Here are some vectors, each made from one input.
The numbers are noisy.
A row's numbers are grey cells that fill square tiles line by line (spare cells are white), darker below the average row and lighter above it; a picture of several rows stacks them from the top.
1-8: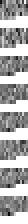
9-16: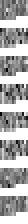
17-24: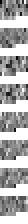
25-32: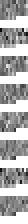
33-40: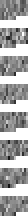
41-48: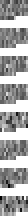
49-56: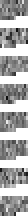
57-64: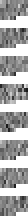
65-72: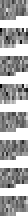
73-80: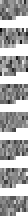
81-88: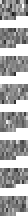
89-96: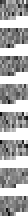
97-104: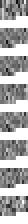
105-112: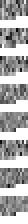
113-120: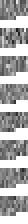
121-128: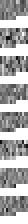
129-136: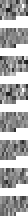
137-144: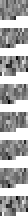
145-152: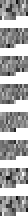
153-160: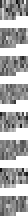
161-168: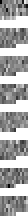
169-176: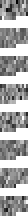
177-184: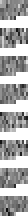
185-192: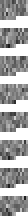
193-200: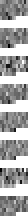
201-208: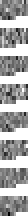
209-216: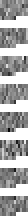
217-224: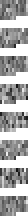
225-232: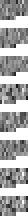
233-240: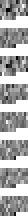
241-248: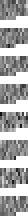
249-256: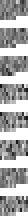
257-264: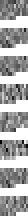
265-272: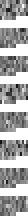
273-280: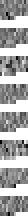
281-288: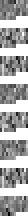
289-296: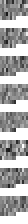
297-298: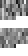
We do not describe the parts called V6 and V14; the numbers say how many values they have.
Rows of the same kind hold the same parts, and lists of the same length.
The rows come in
2 kinds.
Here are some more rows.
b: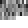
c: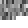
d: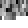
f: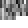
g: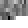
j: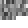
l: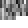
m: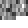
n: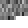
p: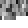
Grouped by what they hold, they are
b, d, f, l, m, p
c, g, j, n

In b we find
a point on a 5-point line.
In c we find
one of 7 labels, a value of V6 and a value of V14.
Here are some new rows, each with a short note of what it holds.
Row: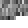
one of 7 labels, a value of V6 and a value of V14
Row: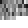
a point on a 5-point line
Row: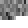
one of 7 labels, a value of V6 and a value of V14
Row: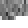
one of 7 labels, a value of V6 and a value of V14
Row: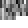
a point on a 5-point line
